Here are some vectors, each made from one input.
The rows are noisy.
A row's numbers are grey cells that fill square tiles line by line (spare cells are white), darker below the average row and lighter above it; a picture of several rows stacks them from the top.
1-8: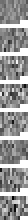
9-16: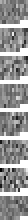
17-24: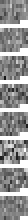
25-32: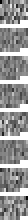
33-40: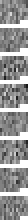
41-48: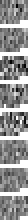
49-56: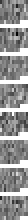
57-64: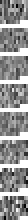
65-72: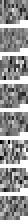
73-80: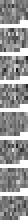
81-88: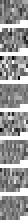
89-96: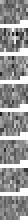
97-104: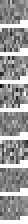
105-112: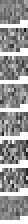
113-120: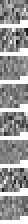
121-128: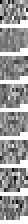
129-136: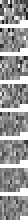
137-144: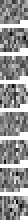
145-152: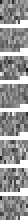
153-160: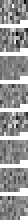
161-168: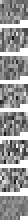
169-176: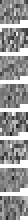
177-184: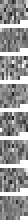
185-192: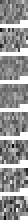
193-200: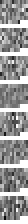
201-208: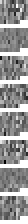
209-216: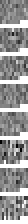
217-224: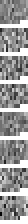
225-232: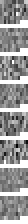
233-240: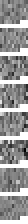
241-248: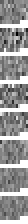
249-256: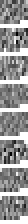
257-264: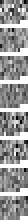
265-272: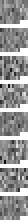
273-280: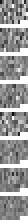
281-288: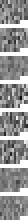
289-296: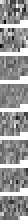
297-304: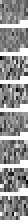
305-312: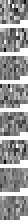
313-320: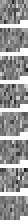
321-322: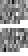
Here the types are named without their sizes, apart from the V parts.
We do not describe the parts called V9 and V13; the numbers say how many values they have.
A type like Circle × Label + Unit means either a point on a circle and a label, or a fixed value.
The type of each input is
Bool × Bool × Bool × Bool × Bool × Label × V9 × V13 + Tree.
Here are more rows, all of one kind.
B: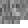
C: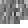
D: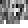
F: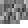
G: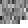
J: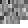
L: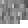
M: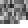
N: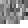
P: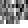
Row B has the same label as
C and F.
